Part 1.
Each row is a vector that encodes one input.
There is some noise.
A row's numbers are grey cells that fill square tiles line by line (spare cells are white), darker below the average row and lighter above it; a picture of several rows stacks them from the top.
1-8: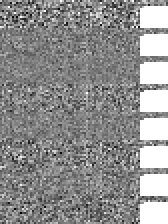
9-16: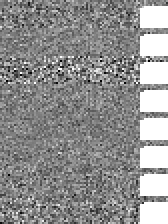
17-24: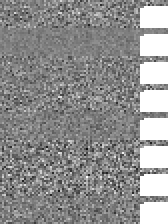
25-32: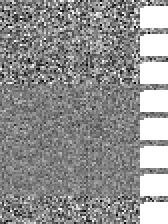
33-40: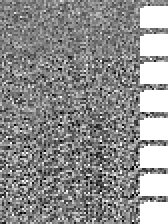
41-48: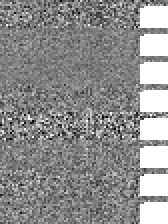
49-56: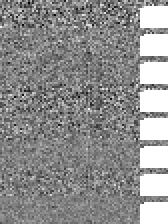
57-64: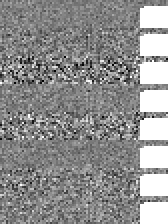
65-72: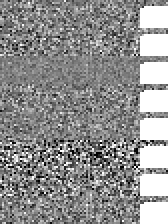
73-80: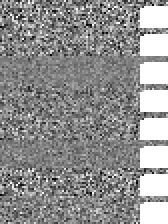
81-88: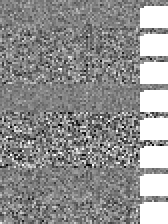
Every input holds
a point on a 9-point circle and one of 5 labels.
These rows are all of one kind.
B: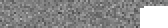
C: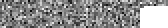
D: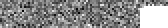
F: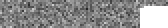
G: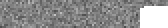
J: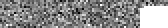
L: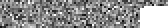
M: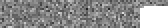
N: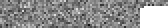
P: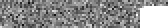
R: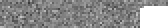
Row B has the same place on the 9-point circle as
D, G, L and N.
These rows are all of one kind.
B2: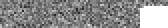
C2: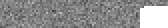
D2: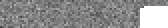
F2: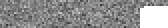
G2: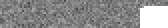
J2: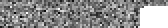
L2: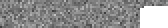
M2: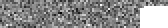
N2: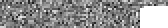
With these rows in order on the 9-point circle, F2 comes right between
B2 and J2.
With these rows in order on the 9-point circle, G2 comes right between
B2 and M2.
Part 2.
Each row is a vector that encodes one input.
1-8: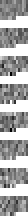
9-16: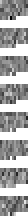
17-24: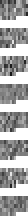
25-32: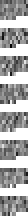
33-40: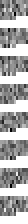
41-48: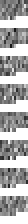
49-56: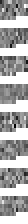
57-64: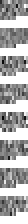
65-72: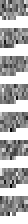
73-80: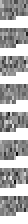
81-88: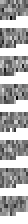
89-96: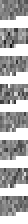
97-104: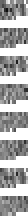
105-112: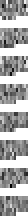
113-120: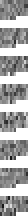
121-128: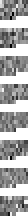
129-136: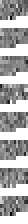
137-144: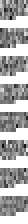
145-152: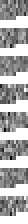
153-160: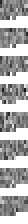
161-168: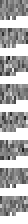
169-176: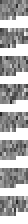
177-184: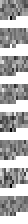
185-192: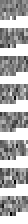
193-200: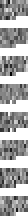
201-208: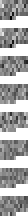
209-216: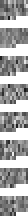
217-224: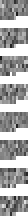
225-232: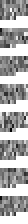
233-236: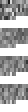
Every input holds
a node of each of two 19-node trees.
